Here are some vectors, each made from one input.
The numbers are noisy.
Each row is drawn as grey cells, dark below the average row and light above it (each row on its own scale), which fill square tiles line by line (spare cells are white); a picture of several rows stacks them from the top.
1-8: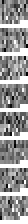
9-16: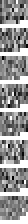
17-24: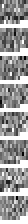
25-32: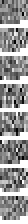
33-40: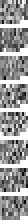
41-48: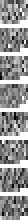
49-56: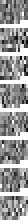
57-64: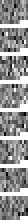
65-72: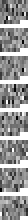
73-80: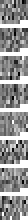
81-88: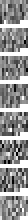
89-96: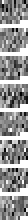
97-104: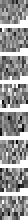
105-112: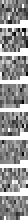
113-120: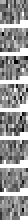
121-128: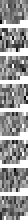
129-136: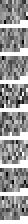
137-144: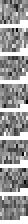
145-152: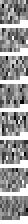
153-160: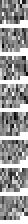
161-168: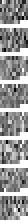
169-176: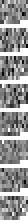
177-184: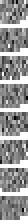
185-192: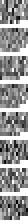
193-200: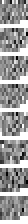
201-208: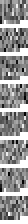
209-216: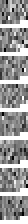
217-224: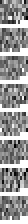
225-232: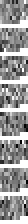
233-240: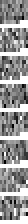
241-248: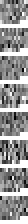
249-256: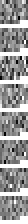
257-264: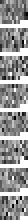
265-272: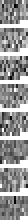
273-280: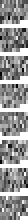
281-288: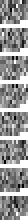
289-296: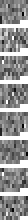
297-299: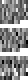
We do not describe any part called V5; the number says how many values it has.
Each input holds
a list of up to three items, each a true/false value and a value of V5.
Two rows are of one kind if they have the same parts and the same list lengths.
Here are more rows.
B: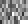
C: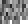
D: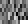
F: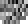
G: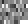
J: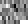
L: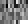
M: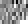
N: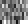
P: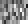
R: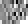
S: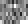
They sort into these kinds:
B, G, N
C
D, J, L
F, M, P, R, S

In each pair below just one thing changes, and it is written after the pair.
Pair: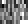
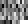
the value of V5 in item 1 of the list
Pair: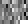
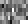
the true/false value in item 1 of the list
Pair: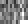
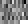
the true/false value in item 1 of the list
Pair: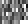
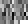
the true/false value in item 1 of the list
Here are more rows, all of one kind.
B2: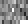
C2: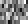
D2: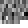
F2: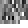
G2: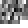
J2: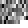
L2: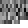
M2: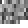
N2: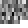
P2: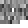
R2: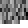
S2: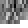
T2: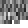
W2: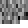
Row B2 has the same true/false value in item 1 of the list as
D2, F2 and M2.
